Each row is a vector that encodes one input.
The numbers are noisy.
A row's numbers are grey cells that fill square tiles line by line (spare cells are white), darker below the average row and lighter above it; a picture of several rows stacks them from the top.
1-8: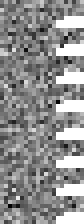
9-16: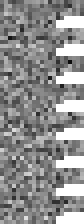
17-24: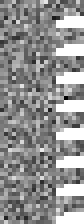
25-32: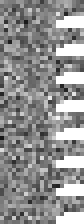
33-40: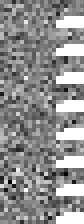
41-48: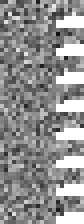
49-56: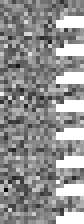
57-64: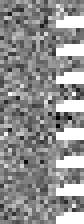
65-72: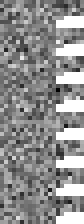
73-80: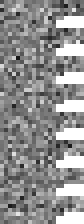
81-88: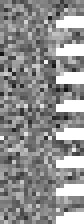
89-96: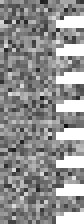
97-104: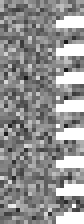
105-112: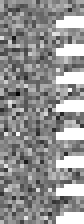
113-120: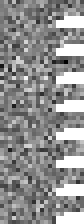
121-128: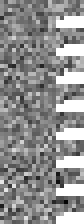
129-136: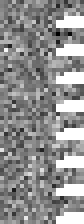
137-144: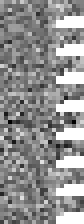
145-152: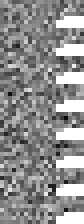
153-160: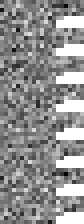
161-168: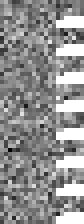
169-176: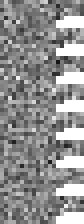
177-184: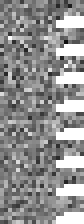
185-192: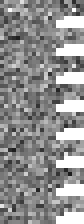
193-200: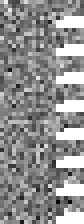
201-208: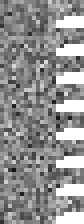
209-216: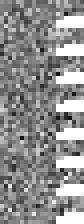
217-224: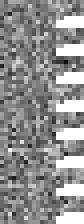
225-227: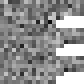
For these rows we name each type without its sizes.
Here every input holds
a point on a circle.
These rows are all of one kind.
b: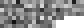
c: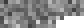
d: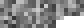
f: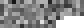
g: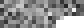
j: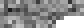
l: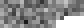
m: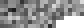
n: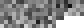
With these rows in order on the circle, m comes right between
b and j.
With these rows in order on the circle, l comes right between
c and d.
